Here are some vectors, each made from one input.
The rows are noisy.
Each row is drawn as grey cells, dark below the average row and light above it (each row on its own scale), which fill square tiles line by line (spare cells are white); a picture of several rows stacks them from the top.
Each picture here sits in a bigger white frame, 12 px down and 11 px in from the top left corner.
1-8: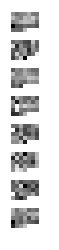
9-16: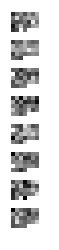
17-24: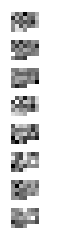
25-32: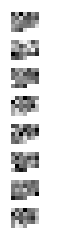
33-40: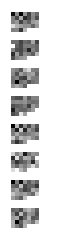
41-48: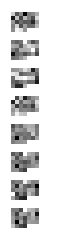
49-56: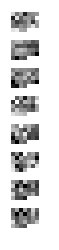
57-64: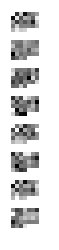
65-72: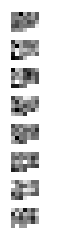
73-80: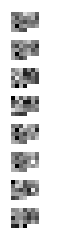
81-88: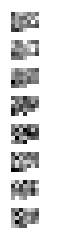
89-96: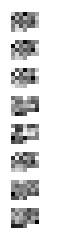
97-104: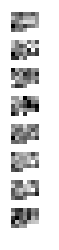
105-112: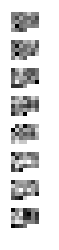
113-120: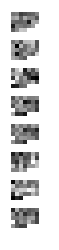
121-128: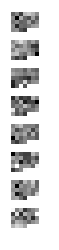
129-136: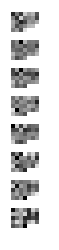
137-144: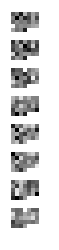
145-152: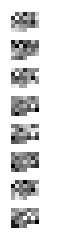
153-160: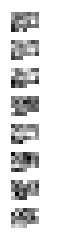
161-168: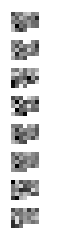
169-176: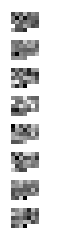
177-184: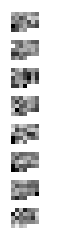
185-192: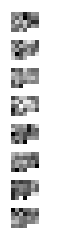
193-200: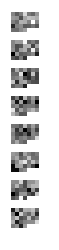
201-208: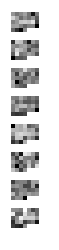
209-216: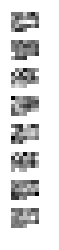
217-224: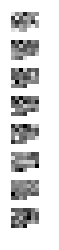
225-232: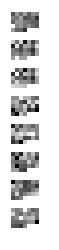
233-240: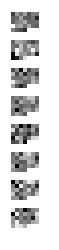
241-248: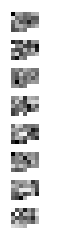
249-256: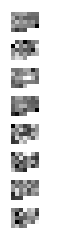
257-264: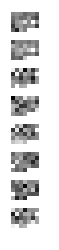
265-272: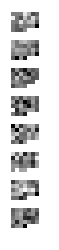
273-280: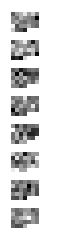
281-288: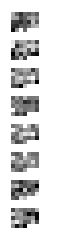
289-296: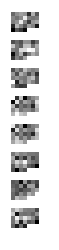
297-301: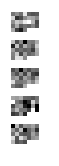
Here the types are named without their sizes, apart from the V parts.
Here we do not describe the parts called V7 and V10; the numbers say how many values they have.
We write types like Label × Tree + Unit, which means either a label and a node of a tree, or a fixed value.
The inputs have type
(Bool × Bool × Bool × Bool + Unit) × Line × V10 + V7.
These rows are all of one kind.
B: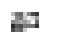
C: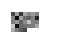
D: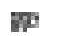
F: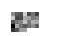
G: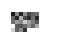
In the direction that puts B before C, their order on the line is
B, F, D, G, C.
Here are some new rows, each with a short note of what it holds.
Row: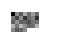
a point on a line and a value of V10
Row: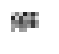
a value of V7
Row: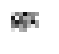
a value of V7
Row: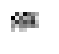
a value of V7
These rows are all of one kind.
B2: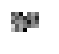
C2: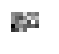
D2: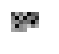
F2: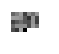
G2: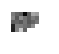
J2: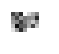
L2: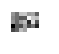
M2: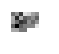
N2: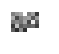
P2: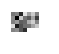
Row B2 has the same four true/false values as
N2 and P2.
